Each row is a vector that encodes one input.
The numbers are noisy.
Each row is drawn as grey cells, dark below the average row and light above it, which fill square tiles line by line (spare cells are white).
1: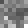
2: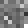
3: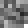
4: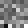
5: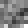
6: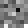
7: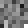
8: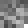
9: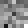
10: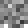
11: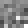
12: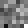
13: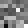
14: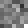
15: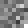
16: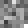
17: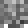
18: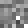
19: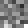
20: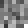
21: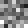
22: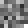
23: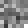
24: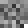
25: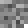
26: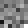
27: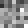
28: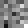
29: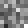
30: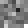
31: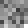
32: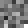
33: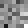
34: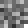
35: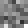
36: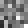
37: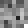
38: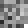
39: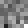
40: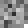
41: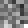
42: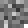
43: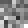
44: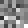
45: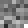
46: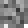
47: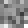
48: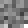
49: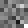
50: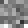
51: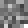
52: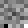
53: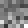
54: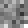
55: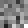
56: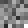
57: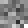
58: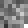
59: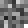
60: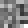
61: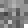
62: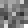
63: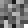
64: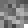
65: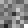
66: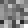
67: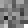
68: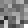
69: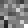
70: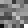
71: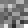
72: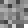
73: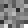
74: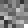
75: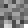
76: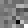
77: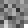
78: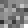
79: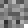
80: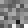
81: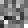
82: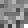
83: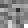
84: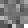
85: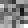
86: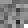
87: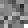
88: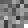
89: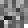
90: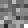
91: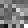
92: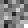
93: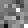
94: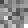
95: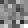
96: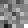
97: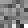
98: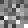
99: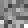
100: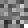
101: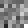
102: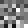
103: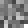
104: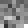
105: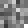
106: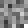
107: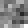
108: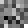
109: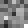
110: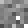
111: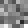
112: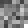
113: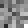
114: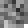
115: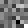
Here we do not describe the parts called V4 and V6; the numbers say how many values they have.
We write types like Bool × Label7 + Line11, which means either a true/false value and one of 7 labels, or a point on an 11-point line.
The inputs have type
(Bool × Bool × Bool + V4) × Line5 × V6.
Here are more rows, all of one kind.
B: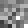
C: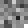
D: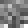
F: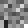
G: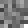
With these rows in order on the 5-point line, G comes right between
B and D.
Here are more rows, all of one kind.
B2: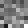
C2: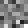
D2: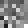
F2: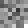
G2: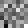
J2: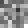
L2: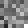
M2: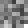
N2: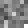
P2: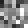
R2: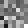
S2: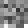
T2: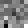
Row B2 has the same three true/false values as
D2 and T2.
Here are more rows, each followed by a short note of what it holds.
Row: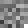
a point on a 5-point line, a value of V4 and a value of V6
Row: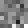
a point on a 5-point line, a value of V4 and a value of V6
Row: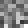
a point on a 5-point line, a value of V4 and a value of V6
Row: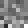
a point on a 5-point line, three true/false values and a value of V6
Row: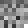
a point on a 5-point line, three true/false values and a value of V6
